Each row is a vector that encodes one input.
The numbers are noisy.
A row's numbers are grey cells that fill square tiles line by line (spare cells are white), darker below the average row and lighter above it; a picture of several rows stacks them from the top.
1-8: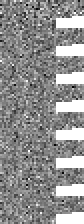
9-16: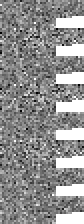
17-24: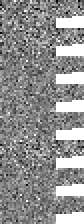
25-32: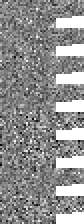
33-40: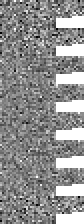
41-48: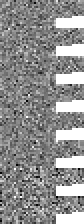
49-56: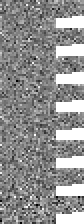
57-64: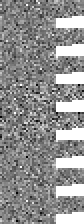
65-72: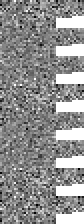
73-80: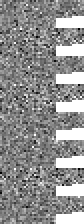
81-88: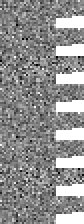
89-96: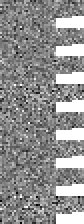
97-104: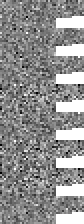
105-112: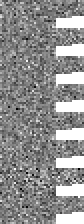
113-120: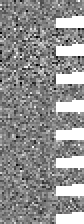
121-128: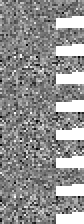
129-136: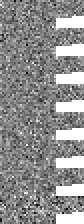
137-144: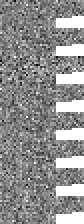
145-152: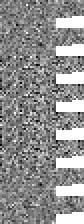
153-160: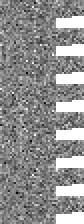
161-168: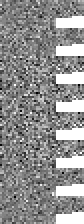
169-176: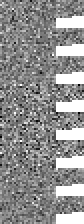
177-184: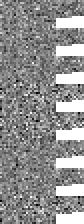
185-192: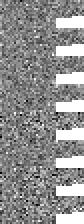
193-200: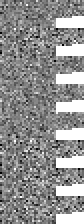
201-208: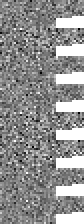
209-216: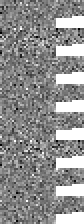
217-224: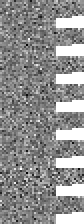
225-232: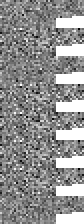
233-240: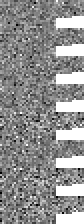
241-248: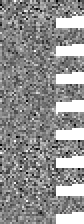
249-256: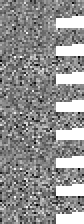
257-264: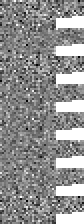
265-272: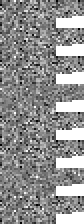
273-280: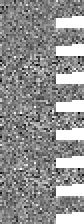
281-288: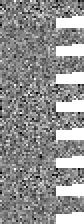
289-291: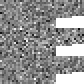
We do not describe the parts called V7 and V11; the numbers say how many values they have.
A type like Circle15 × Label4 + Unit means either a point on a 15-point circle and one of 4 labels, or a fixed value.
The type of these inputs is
Bool × Tree8 × Tree8 + (Line9 + V7) × V11.
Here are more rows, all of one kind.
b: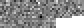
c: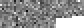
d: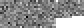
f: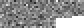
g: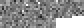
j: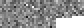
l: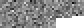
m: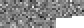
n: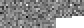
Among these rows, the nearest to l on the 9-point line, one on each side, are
c and j.
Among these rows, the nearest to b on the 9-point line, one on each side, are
d and m.
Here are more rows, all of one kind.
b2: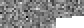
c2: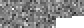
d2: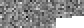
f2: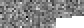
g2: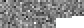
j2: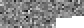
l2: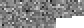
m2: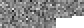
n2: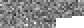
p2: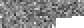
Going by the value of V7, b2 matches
d2, f2, l2 and m2.
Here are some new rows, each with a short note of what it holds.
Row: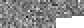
a value of V7 and a value of V11
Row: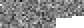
a value of V7 and a value of V11
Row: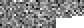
a node of each of two 8-node trees and a true/false value
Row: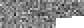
a value of V7 and a value of V11
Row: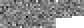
a point on a 9-point line and a value of V11
